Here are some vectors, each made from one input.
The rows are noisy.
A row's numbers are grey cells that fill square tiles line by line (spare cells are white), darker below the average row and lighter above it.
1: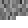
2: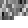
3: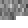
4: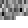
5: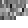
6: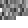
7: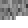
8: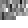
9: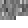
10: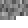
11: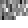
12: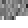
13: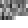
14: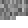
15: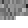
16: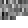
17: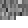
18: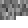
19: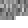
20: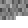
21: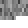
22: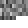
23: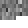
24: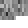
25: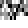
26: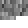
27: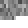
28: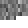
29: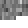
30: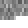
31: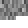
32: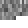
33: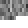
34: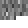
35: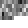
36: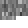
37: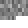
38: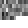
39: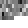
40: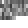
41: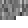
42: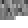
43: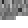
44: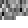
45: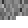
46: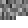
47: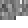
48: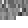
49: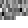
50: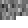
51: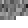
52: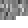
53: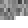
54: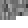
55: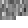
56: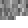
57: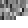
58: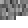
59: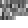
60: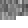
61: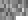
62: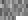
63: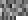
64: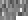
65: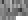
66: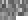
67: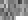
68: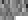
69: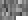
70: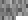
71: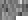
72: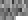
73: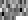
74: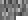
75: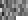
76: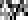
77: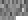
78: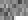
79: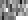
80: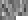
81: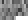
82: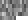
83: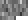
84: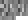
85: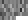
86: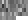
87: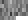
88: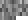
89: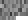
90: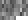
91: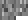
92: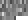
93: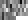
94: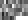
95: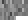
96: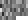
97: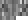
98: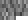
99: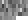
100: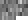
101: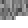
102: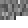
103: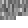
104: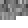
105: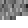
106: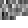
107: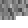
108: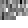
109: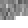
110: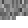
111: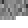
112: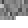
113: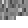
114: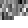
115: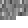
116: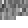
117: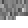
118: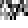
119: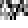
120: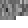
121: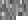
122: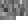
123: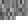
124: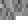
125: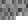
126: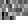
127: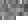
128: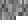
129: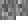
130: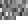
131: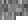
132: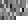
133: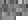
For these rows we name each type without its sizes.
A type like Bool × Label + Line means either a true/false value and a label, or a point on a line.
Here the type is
Bool × (Label + Tree) + Unit.
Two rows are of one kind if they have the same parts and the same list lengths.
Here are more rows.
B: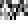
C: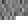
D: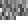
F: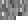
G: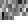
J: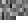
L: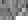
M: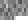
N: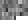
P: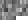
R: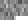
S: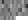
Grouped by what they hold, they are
B
C, F, L, M, N, P, R, S
D, G, J

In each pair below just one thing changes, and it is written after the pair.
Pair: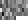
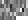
the label
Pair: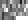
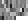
the true/false value
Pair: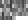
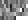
the label
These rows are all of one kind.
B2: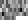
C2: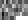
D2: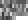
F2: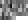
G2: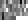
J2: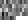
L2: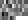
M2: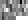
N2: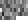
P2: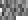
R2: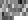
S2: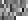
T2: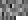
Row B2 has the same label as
N2 and P2.
